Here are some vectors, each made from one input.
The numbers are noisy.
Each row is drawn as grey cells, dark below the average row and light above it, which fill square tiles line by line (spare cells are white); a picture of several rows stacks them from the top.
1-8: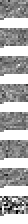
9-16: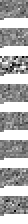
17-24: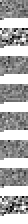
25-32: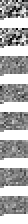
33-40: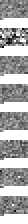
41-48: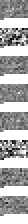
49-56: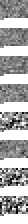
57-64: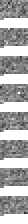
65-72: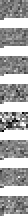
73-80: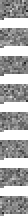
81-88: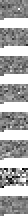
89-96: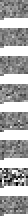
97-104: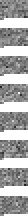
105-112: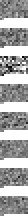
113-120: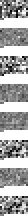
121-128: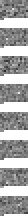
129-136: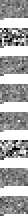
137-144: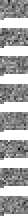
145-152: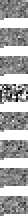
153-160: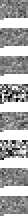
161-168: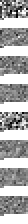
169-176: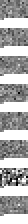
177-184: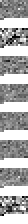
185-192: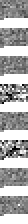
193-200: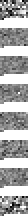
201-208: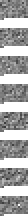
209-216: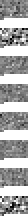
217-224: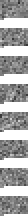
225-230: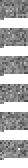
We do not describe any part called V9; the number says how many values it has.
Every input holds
either a point on a 7-point line, or a point on an 8-point line, four true/false values and a value of V9.
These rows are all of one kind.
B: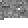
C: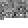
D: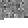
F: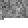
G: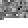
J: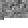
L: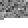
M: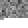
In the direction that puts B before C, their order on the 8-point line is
L, B, D, F, M, J, C, G.
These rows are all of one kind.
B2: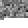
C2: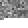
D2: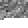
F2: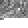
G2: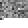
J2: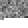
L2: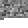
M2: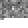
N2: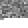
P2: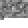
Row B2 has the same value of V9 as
C2 and G2.
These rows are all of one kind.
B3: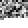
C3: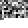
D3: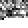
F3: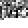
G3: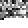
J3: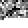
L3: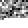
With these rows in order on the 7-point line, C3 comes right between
B3 and F3.
